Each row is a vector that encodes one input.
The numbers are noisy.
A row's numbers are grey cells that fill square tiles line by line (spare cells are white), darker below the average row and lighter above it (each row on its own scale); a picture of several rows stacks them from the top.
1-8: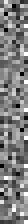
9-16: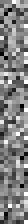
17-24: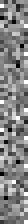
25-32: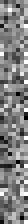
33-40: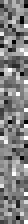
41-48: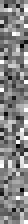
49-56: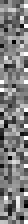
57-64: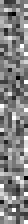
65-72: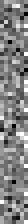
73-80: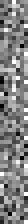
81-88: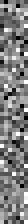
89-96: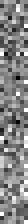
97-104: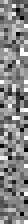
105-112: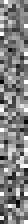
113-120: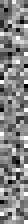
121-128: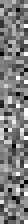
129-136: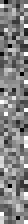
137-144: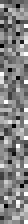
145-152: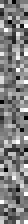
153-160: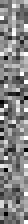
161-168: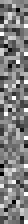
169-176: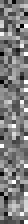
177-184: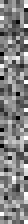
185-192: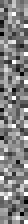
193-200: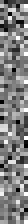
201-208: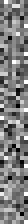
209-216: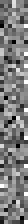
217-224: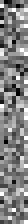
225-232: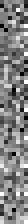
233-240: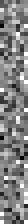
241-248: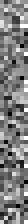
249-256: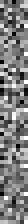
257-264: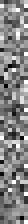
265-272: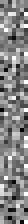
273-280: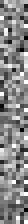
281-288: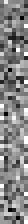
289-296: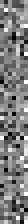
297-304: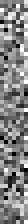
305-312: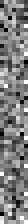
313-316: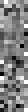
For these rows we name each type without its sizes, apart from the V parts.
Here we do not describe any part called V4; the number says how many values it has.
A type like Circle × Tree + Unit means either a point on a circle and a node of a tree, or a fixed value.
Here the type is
(Bool × Bool × Bool + Line) × List(V4).
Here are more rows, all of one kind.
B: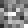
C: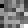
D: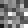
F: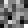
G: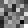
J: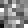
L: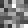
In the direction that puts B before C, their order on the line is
B, C, D, J, L, F, G.
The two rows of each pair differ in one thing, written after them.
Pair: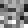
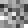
the value of V4 in item 1 of the list
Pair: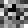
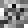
the value of V4 in item 1 of the list
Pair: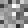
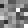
the place on the line
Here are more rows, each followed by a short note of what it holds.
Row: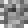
a point on a line, together with a list of two items
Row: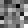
three true/false values, together with a list of one item
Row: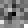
three true/false values, together with the empty list
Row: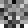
three true/false values, together with the empty list
